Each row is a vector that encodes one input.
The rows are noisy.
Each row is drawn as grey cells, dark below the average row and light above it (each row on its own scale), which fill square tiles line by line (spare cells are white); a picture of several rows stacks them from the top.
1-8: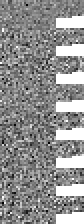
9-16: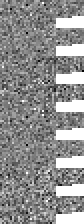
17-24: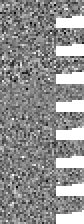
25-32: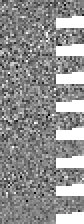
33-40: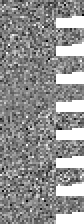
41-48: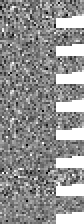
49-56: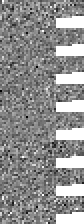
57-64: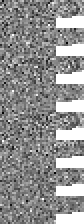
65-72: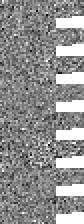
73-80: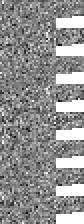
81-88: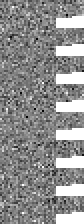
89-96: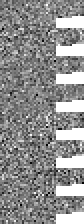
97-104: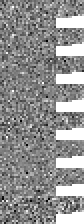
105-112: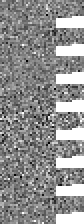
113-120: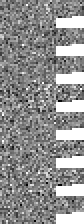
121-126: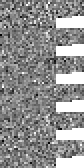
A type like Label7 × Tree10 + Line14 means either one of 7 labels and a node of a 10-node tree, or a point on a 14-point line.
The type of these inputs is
(Bool × Bool × Bool × Bool + Unit) × Circle5 + Line5.
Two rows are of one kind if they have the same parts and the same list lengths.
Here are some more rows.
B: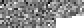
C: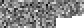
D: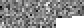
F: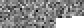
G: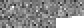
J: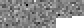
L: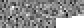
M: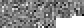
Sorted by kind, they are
B, C, D, G, J, L
F
M

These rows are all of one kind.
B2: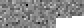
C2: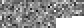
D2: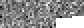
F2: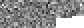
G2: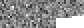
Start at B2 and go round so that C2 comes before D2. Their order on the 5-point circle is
B2, C2, D2, G2, F2.
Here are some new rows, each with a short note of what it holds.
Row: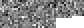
a point on a 5-point line
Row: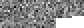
a point on a 5-point circle
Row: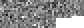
a point on a 5-point line
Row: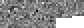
a point on a 5-point circle
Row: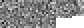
a point on a 5-point circle and four true/false values
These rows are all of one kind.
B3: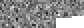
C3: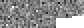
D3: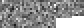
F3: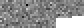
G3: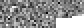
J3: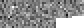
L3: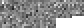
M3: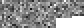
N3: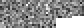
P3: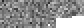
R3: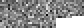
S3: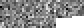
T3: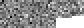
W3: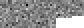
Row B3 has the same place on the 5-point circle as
C3, G3 and J3.
